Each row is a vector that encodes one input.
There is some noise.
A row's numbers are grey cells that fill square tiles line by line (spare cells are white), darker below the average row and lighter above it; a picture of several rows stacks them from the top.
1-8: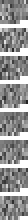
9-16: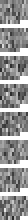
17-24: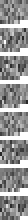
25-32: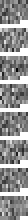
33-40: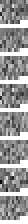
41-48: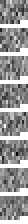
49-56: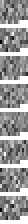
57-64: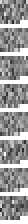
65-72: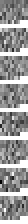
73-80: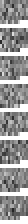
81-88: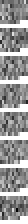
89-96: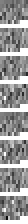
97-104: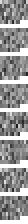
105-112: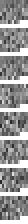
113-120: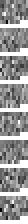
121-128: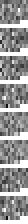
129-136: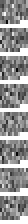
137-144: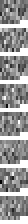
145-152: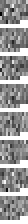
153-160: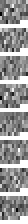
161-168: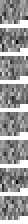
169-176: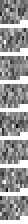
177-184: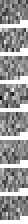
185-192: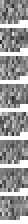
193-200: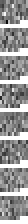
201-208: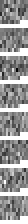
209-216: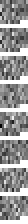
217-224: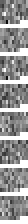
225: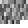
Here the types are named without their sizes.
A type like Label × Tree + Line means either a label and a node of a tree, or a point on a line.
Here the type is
Label + Tree.
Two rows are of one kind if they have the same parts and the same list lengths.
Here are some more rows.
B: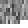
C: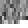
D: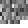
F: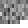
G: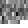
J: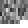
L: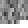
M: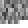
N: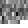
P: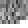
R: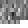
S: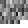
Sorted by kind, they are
B, C, F, L, M, P, R
D, G, J, N, S

